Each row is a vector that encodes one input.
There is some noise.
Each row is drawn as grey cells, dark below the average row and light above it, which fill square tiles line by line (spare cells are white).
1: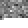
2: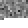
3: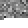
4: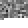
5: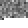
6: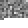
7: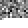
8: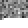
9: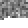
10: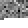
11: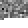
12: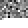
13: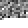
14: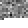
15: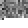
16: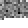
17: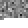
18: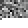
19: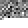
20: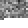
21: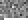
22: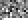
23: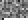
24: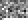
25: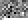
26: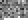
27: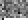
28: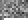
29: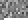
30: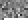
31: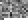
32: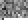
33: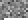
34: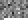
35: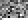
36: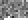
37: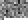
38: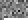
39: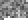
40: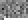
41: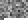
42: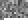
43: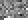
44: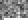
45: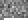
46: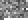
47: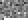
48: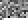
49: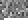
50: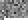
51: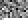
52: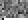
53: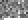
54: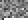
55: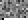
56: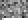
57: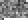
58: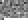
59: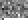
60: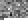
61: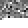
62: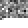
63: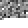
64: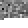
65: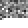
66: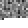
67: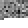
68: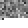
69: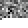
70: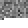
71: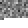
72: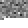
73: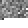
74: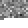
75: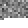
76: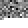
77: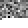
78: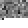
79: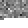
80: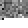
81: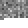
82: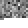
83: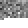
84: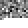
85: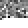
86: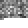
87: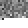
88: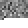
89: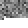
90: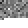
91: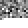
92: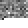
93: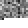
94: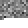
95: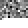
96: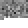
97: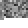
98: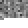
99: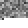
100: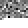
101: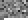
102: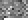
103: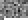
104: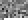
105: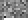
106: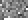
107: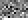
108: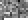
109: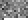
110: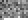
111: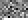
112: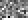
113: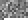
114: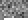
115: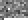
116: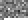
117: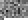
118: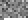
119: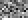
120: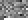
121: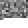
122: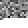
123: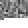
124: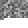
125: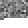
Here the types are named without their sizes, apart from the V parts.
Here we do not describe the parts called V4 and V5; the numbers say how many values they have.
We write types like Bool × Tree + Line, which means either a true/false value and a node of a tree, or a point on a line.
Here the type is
List(Line) × V4 × V5.
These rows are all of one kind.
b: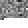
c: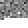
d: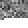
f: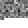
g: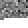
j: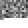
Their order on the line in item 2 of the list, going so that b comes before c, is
f, d, g, j, b, c.
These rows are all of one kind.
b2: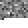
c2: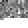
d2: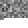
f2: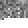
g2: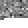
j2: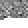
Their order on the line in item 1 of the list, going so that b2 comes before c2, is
b2, d2, j2, g2, f2, c2.
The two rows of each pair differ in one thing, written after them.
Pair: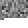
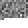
the place on the line in item 2 of the list
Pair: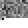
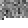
the place on the line in item 1 of the list
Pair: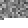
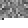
the place on the line in item 1 of the list
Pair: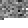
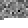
the value of V4
